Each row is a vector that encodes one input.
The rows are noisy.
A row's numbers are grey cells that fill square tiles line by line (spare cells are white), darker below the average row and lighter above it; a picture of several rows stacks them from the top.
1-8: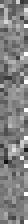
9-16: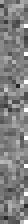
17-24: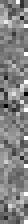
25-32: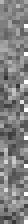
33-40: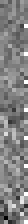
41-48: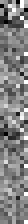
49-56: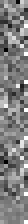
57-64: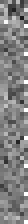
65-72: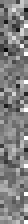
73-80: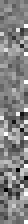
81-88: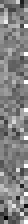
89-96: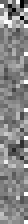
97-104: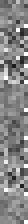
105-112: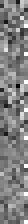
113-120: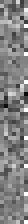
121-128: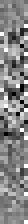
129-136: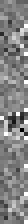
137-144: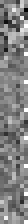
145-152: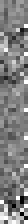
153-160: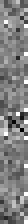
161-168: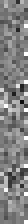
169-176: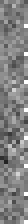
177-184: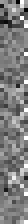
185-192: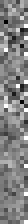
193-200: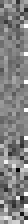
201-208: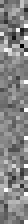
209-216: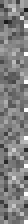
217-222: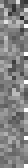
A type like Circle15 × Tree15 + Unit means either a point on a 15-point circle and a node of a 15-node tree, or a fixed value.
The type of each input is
Label5 × Label5 × (Line3 × Line5 + Unit).
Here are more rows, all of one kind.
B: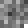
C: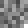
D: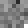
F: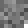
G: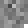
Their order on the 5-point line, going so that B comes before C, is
B, D, F, G, C.
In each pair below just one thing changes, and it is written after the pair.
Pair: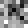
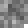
the place on the 3-point line
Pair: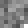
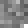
the place on the 5-point line
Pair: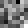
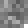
the place on the 3-point line
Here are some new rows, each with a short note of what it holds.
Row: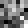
two labels (each one of 5), a point on a 3-point line and a point on a 5-point line
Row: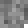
two labels (each one of 5)
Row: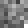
two labels (each one of 5)
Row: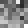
two labels (each one of 5)
